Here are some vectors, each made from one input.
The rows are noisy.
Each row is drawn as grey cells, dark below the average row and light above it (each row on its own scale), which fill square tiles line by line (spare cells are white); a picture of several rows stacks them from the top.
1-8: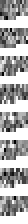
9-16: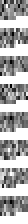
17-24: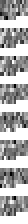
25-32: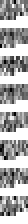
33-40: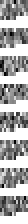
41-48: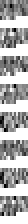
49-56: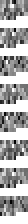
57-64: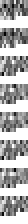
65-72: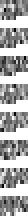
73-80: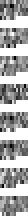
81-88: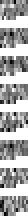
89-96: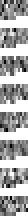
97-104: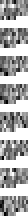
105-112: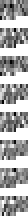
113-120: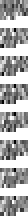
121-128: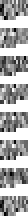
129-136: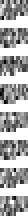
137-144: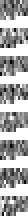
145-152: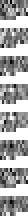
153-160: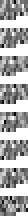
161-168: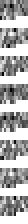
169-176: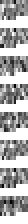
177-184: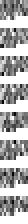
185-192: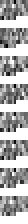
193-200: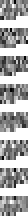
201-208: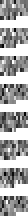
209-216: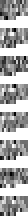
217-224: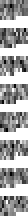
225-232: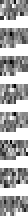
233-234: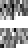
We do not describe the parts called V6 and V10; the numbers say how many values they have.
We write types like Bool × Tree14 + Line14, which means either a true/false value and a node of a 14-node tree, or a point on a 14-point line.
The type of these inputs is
Bool × (Line3 × Line4 + Unit) × V10 + V6.
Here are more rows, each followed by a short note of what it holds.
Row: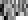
a value of V6
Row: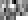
a point on a 3-point line, a point on a 4-point line, a true/false value and a value of V10
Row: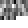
a true/false value and a value of V10
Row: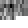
a true/false value and a value of V10
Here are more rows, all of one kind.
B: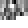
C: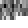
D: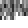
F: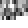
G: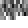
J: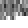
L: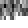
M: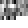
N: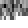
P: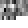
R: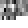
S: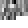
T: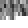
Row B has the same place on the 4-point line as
F, P and R.
